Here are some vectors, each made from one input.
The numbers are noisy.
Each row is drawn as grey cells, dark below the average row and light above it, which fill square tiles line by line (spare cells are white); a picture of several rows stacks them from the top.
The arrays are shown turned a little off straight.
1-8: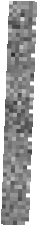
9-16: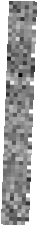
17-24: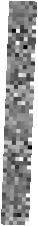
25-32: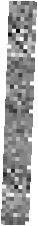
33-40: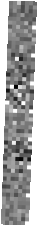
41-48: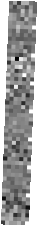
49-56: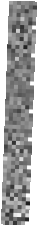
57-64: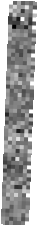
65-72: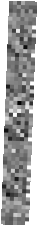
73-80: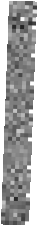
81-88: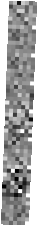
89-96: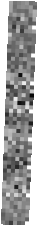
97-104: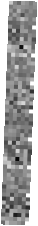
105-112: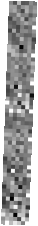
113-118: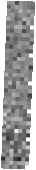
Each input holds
either one of 10 labels, or a point on a 7-point line and a true/false value.
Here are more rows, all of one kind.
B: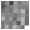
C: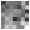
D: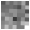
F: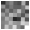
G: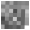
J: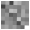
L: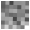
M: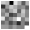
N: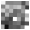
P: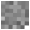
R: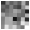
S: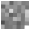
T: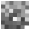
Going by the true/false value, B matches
F, N and P.
